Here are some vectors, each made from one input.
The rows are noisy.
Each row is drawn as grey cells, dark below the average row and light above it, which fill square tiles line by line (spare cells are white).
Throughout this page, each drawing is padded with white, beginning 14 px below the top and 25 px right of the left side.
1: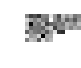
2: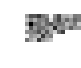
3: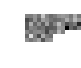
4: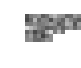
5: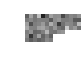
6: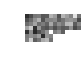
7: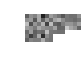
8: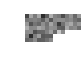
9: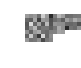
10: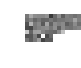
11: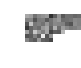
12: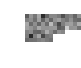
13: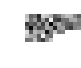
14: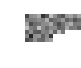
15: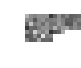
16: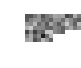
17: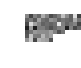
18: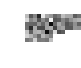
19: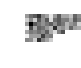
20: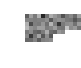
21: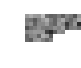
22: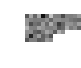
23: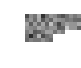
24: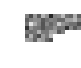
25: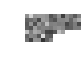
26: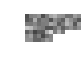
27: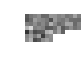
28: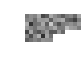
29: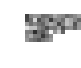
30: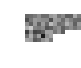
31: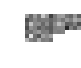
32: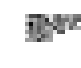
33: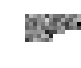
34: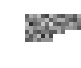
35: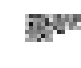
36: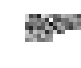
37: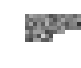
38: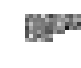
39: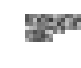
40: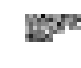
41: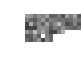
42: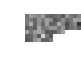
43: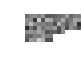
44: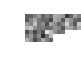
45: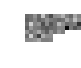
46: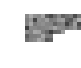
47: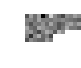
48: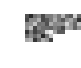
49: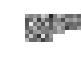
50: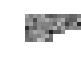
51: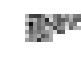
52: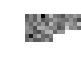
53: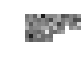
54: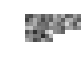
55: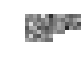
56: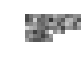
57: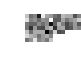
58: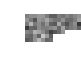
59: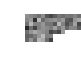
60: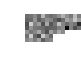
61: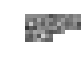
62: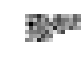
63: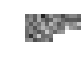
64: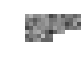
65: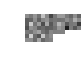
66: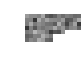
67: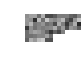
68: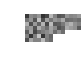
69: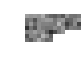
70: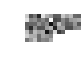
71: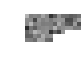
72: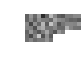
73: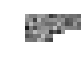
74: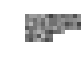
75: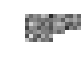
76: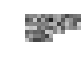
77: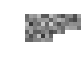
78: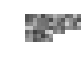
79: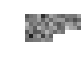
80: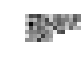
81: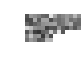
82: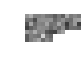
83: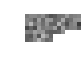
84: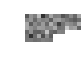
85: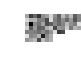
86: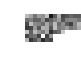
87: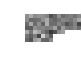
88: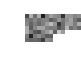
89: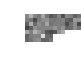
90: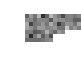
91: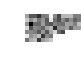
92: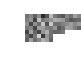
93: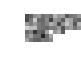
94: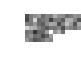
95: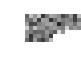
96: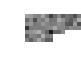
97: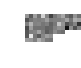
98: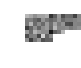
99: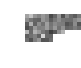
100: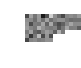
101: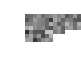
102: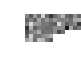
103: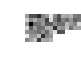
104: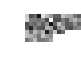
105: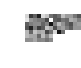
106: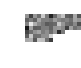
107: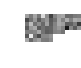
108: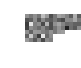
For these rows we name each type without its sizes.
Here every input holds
a true/false value, together with a list of points on a line.
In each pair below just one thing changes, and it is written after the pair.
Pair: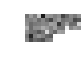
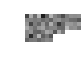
the place on the line in item 2 of the list
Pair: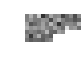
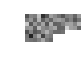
the place on the line in item 1 of the list
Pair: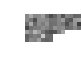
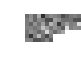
the true/false value
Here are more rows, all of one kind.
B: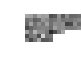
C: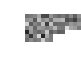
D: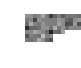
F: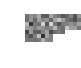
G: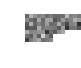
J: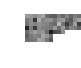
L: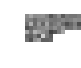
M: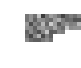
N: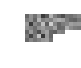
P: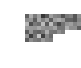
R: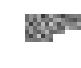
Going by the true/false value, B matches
D, G, J and L.
